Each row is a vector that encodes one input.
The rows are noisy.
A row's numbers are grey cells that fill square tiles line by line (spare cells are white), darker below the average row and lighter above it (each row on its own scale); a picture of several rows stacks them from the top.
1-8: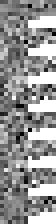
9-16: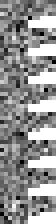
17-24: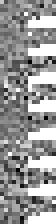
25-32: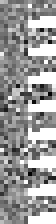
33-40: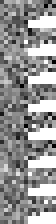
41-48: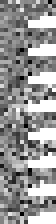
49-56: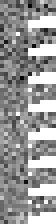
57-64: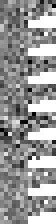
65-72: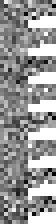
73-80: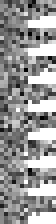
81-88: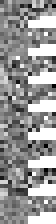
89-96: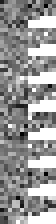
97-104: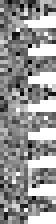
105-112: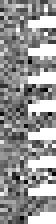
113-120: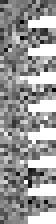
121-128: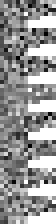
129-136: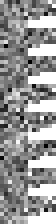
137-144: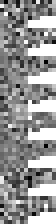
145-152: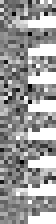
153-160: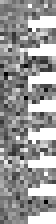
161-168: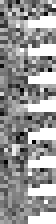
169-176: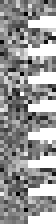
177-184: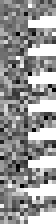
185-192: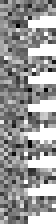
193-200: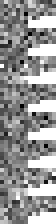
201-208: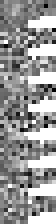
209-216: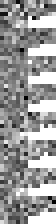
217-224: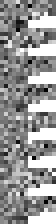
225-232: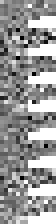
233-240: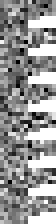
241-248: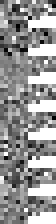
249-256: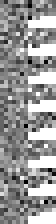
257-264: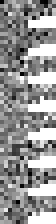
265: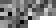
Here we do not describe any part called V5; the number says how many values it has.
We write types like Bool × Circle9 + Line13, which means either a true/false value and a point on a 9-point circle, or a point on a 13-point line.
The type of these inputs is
Label8 × Label8 × Label8 + Unit + V5 × V5 × V5.
